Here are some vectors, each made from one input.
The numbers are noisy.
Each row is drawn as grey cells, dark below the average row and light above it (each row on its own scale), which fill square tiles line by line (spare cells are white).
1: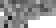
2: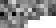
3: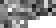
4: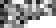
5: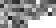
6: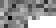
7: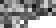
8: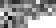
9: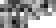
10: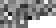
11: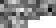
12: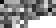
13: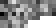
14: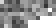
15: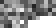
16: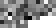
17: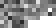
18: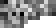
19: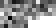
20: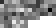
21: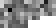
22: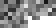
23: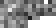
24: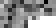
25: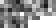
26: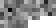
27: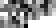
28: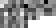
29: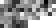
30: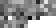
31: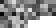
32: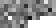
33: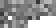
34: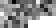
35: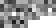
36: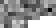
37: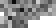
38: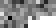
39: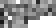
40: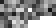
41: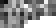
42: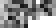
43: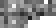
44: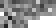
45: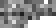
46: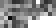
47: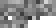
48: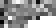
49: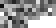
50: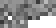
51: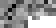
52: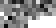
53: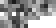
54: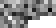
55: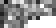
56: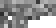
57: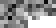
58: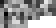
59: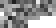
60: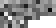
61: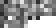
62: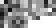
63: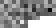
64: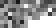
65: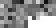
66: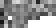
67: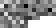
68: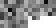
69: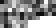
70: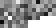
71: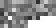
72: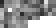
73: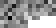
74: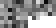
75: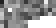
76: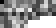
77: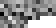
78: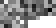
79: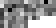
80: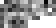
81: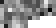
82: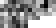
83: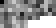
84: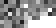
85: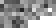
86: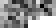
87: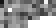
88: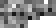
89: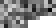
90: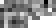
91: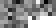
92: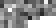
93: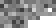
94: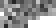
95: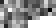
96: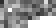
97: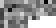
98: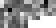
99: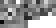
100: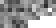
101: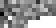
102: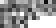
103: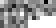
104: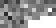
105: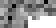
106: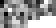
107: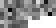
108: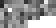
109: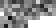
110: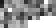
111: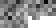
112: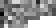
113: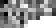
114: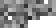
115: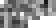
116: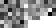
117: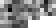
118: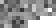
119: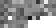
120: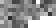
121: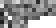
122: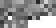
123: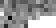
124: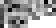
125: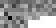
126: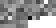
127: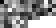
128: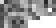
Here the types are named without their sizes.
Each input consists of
a point on a line and a true/false value.
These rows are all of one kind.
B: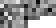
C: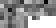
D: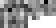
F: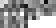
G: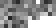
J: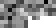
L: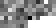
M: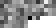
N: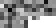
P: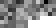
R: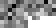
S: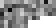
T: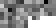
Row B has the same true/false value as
L and M.
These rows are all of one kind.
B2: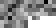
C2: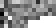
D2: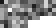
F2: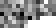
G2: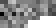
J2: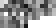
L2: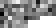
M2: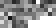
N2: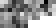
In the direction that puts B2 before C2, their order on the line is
B2, D2, G2, M2, F2, N2, J2, C2, L2.
